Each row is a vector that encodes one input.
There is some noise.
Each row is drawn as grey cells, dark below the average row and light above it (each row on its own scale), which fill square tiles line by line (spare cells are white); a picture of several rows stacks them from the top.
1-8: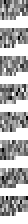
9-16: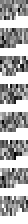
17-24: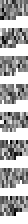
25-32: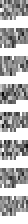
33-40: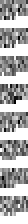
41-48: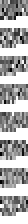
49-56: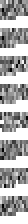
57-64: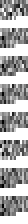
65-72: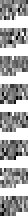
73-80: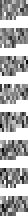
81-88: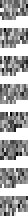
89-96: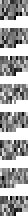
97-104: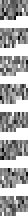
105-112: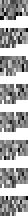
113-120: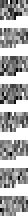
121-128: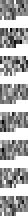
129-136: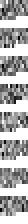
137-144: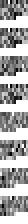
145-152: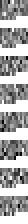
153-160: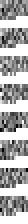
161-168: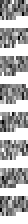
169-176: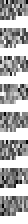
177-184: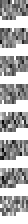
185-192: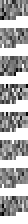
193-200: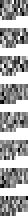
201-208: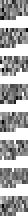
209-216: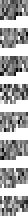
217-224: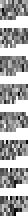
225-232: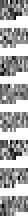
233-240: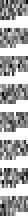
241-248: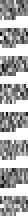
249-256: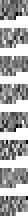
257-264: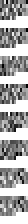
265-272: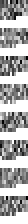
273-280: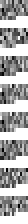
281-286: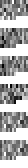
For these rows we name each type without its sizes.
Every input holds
either a point on a circle and a node of a tree, or a fixed value, or three true/false values.
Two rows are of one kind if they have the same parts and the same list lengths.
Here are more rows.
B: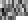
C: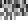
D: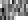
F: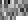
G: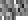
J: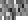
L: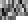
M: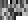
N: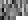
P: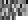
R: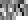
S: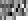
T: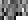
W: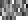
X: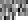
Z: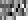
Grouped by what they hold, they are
B, D, G, J, L, M, N, P, T, X
C, F, R, W
S, Z

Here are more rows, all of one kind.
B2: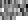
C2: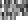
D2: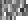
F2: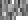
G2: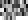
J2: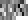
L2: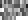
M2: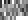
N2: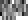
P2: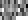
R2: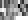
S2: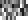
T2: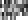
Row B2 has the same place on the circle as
C2, P2, R2 and T2.
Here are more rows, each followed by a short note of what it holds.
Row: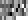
a fixed value
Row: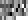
a fixed value
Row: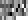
a fixed value
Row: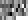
a fixed value
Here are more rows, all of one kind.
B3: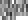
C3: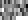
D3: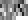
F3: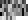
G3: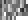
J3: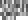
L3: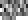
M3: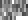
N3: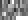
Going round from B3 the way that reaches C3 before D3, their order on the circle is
B3, C3, J3, L3, F3, G3, D3, N3, M3.
